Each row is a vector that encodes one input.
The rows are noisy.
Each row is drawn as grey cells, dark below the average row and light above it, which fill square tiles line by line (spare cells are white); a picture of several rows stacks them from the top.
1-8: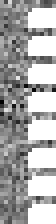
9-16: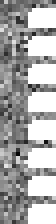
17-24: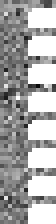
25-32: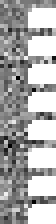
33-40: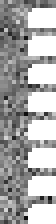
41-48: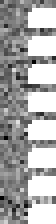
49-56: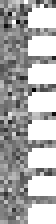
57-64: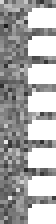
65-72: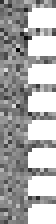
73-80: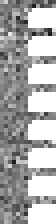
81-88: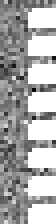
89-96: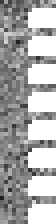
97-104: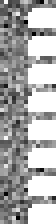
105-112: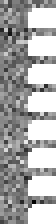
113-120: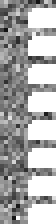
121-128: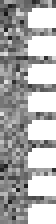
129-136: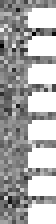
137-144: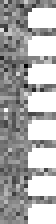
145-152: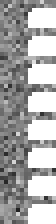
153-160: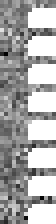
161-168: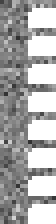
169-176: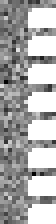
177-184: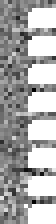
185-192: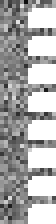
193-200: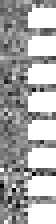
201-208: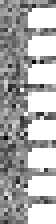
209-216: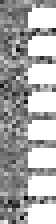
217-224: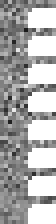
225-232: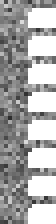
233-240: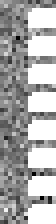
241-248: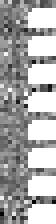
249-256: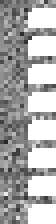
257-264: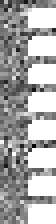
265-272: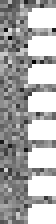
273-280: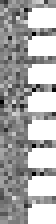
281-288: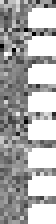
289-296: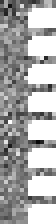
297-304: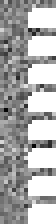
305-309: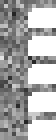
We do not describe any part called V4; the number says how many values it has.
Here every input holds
a list of up to three items, each a point on a 5-point line and a value of V4.
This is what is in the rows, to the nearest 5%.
All of them are lists of up to three items, each a point on a 5-point line and a value of V4: a few are empty, 25% hold one, 25% two and 45% three.
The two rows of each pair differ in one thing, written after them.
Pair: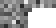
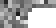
the place on the 5-point line in item 1 of the list
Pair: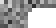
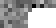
the value of V4 in item 1 of the list
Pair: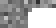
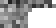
the value of V4 in item 1 of the list
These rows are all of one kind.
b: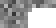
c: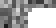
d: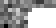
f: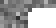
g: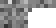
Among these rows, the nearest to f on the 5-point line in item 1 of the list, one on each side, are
b and c.
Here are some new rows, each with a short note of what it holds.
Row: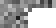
a list of two items
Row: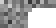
a list of one item
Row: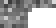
a list of one item
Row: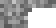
a list of three items
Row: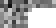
a list of three items
